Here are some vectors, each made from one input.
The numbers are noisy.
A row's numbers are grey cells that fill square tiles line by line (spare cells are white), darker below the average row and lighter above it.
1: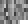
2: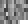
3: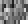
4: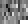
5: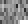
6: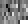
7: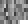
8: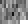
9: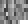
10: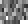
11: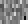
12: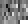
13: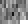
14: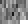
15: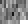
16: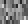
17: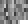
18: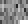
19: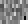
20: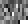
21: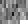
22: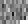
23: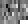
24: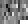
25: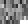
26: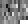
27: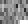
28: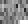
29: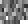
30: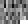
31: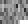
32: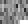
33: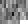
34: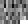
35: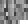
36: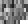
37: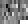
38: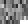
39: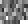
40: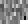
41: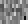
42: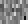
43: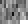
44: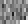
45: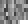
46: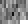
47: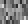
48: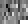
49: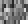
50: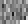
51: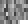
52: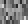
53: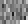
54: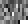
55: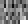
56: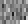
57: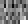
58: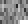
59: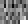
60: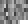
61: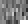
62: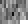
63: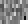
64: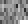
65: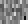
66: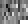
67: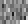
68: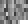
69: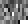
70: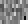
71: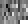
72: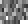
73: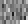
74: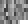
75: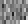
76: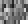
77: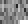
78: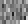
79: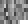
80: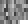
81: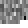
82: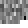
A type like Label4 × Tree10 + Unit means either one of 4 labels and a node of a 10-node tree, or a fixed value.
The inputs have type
Bool × Circle6.
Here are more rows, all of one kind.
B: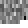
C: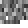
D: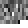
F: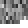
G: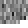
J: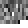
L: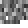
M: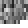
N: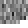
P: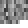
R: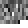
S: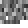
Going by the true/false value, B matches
G, N and P.
